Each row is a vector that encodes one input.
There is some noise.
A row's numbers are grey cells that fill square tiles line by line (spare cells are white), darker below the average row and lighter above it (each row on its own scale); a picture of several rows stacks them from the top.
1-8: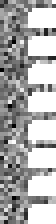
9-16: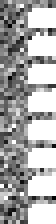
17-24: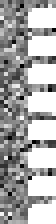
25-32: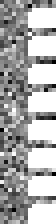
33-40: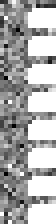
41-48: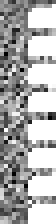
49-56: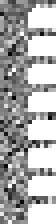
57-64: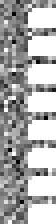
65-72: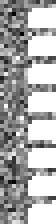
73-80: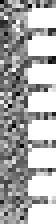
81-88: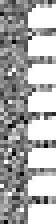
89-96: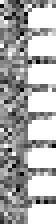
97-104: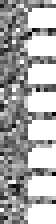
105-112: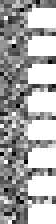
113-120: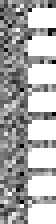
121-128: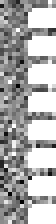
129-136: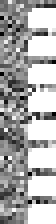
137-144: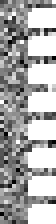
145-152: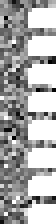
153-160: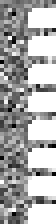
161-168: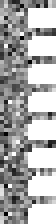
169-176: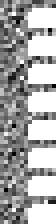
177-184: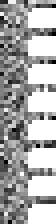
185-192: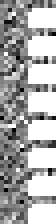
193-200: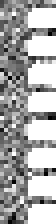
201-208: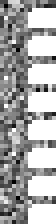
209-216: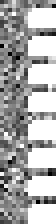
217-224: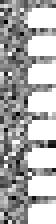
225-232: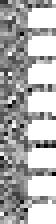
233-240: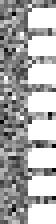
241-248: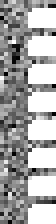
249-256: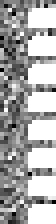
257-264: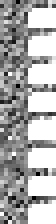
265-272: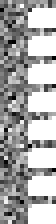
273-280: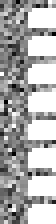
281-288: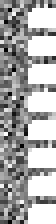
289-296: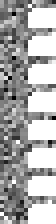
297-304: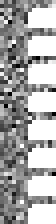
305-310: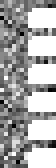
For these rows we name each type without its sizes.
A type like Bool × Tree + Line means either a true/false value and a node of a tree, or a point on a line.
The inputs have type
Bool × Circle.
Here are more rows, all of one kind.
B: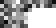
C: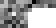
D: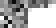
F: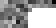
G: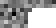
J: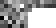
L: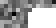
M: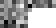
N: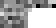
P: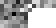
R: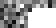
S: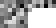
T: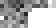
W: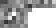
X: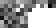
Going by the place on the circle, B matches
G, J, L and X.
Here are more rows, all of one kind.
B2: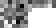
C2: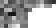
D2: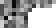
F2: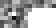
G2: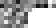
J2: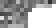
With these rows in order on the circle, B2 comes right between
C2 and F2.
